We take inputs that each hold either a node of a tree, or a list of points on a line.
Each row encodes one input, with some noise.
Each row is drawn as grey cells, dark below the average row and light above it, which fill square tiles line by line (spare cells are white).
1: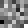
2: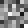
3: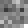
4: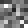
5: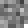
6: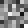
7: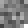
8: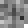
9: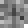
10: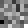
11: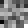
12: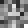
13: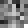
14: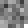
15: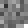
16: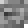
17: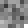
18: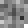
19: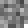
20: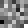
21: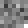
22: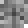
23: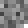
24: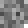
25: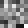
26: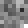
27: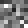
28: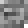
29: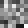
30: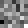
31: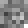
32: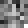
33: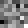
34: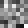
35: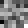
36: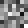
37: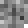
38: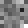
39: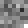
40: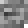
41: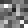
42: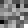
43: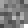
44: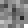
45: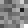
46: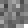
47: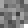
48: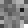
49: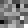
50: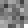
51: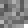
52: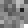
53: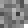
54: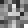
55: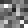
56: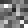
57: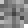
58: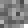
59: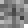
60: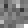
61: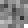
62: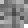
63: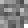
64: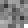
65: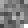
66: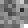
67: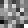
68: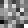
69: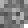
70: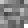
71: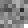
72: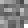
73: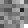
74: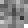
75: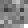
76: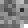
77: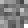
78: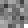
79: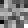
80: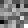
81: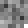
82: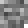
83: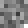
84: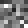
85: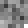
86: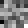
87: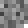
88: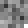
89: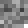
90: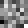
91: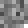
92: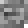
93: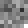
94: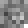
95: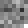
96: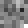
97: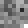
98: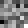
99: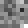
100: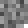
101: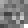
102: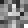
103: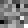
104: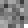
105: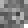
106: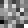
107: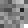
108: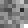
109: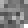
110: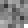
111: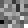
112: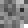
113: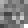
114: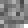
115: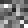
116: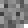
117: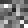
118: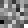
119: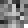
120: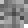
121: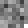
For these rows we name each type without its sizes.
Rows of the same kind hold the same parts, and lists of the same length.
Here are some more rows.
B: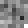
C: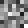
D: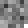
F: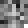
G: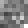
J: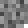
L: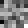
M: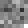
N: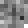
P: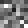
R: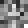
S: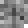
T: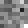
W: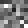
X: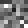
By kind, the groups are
B, D, N, S
C, F, L, R
G, J, M, T
P, W, X

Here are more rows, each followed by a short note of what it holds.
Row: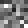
the empty list
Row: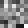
a node of a tree
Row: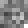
a list of two items
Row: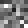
the empty list
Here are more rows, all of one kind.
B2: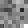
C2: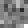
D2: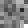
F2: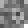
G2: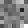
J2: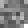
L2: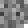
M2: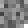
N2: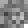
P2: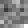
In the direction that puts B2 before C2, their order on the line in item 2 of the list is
P2, N2, B2, F2, L2, M2, J2, C2, G2, D2.
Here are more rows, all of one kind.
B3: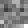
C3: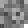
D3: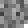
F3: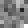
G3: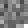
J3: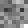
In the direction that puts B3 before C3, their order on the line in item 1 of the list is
J3, F3, B3, G3, D3, C3.
